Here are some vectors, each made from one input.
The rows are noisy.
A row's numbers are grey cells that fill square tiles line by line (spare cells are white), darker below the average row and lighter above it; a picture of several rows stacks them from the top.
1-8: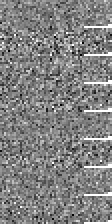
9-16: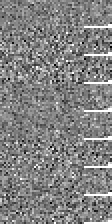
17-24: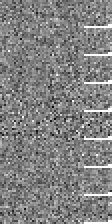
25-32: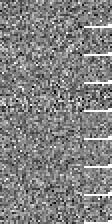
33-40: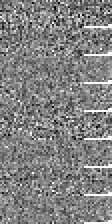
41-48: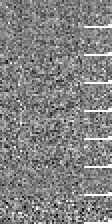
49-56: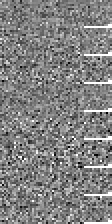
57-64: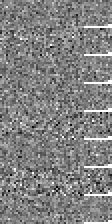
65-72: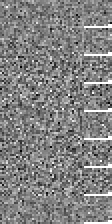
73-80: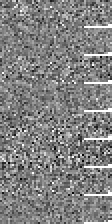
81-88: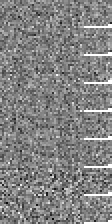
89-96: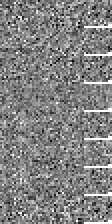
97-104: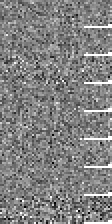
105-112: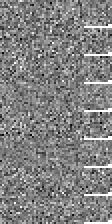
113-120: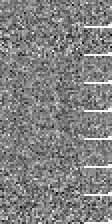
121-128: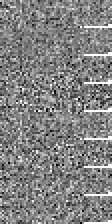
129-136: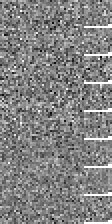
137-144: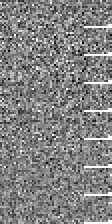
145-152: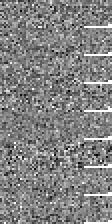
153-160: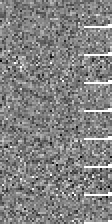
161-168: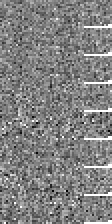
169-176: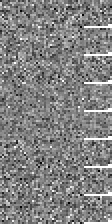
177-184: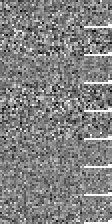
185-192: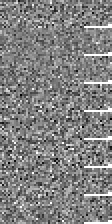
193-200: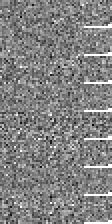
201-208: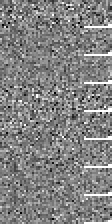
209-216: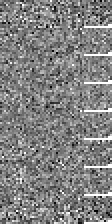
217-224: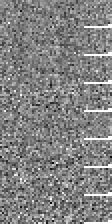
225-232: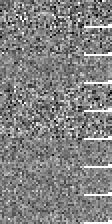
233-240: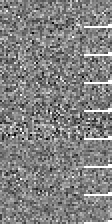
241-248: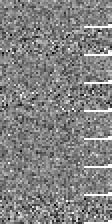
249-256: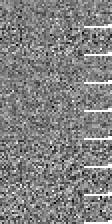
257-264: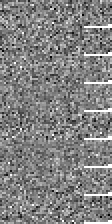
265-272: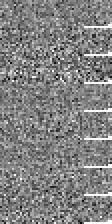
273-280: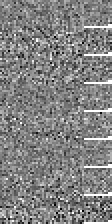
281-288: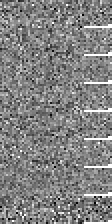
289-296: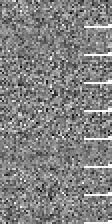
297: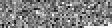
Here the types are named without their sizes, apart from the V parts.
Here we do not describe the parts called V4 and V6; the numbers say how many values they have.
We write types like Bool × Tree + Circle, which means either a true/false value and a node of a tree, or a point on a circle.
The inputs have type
(Bool × (Tree + V6) + V4) × Line.
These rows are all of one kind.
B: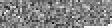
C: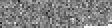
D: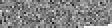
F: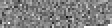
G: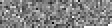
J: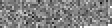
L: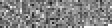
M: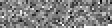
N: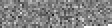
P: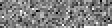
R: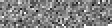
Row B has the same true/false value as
D, F, G and R.
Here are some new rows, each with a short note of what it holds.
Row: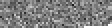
a point on a line, a node of a tree and a true/false value
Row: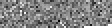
a point on a line, a true/false value and a value of V6
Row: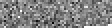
a point on a line, a true/false value and a value of V6
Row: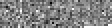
a point on a line, a true/false value and a value of V6
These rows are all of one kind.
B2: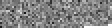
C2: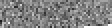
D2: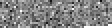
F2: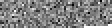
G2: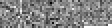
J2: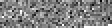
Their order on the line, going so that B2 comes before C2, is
F2, J2, D2, G2, B2, C2.
